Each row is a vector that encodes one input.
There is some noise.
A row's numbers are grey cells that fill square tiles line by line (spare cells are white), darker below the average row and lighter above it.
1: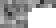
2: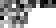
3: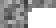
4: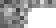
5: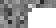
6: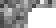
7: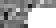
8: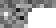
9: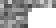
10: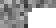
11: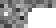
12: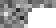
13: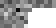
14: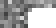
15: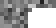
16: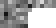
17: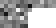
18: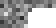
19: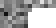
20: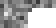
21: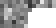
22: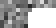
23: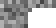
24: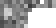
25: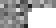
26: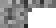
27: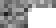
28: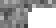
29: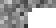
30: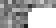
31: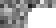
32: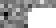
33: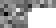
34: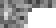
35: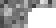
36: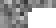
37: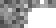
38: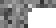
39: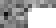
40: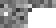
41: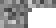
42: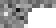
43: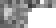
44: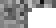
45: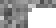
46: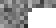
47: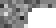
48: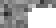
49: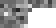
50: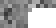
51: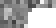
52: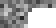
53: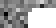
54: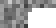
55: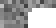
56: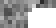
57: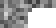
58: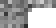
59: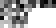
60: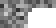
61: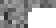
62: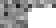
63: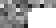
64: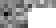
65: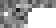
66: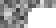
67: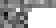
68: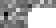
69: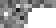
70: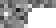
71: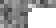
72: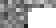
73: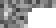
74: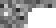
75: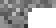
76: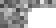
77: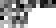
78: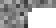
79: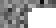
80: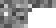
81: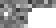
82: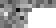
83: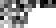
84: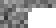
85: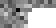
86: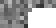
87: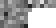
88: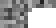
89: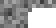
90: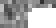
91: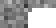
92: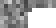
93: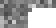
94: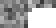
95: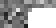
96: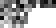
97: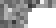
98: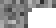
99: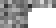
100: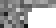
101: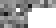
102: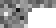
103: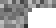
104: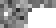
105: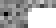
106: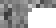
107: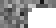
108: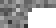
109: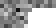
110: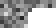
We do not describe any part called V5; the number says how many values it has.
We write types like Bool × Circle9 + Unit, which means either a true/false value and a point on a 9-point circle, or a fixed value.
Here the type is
List2(Bool × V5).
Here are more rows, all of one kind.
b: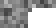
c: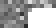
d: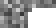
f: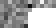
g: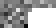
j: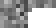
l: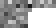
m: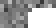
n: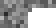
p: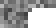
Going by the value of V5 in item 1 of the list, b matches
f, l and n.
